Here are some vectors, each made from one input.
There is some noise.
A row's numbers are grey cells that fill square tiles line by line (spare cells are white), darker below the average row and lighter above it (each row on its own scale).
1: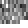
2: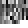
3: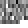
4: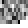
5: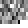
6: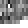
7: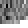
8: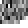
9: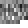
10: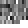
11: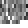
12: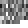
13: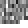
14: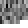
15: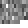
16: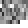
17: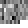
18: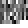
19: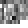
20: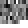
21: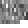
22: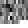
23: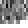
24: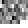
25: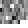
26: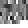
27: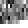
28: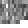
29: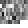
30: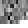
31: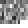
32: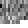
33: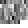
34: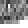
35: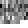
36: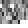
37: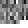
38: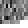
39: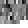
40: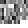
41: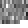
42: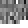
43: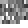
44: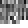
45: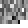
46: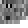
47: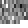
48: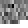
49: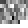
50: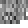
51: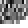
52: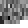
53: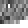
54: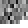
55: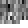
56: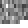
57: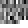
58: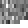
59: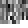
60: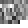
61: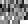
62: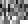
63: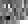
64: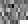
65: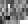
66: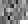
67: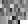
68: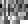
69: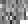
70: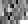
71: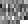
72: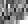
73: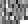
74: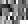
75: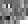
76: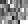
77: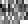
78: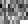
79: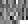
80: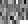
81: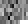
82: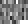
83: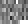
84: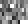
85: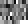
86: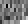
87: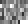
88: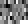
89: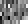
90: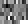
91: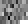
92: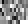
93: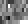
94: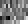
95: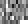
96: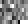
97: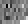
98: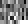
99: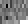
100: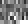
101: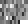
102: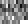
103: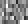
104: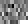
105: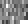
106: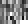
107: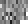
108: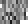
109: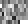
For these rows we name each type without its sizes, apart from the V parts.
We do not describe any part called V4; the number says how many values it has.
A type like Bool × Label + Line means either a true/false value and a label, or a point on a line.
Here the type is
(Bool × Circle + Unit) × V4.
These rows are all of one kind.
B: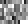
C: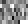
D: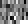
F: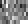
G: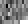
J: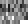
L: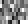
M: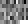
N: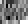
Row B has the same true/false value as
D, F and M.
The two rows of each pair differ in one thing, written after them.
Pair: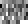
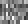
the place on the circle
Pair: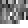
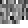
the place on the circle
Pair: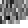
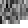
the place on the circle
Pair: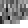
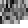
the true/false value
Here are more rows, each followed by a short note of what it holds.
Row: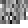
a value of V4
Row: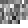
a point on a circle, a true/false value and a value of V4
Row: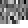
a point on a circle, a true/false value and a value of V4
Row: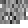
a value of V4
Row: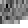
a point on a circle, a true/false value and a value of V4
